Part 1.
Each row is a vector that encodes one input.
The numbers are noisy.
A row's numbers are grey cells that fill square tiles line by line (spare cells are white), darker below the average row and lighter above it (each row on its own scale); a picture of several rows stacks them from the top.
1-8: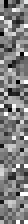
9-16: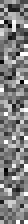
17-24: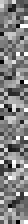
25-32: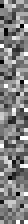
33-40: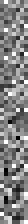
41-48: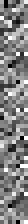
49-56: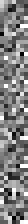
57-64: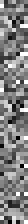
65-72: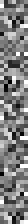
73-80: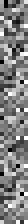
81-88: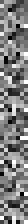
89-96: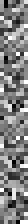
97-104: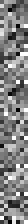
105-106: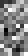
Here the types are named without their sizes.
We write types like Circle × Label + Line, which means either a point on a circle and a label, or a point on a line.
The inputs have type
Line.
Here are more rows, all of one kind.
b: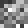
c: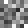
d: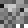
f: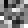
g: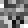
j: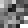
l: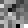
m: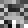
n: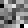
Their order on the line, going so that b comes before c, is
b, d, n, c, m, l, j, g, f.
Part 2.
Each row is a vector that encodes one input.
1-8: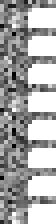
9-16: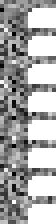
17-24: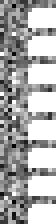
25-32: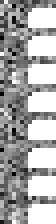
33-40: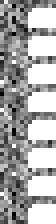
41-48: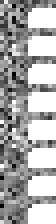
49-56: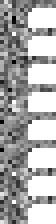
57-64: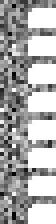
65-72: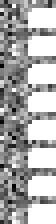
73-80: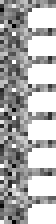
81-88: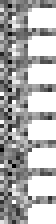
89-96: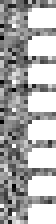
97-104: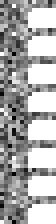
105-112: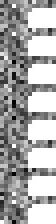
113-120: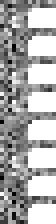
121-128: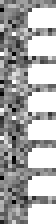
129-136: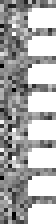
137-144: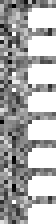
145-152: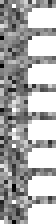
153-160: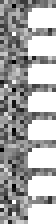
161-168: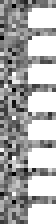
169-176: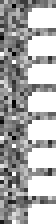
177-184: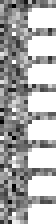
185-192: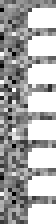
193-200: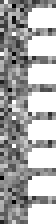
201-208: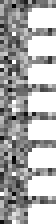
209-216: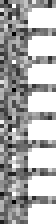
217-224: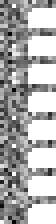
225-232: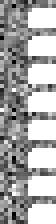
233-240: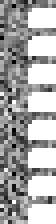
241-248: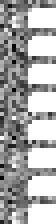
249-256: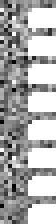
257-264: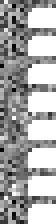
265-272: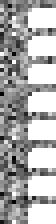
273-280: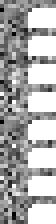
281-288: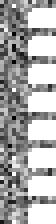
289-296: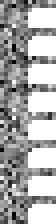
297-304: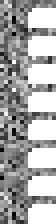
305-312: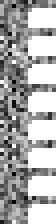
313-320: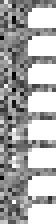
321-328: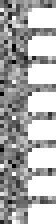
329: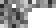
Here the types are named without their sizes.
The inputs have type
Line.
